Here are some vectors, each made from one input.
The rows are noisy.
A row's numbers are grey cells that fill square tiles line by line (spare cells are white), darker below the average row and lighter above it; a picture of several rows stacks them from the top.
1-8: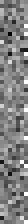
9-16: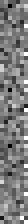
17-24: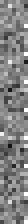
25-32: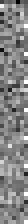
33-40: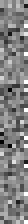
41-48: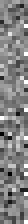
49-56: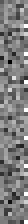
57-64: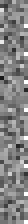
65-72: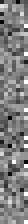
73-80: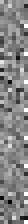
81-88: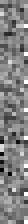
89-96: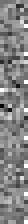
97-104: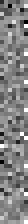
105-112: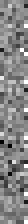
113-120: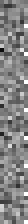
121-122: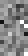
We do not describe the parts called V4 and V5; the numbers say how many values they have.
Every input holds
a point on a 6-point line and a value of V5, together with either a point on a 6-point line, or a value of V4.
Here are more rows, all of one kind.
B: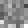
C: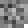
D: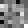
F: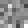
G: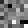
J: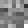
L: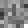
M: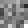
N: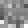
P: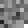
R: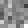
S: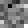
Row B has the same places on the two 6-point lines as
F, L and N.
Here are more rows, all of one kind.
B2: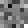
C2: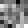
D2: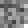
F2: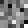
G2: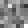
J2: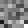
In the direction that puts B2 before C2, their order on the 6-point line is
F2, B2, D2, G2, J2, C2.
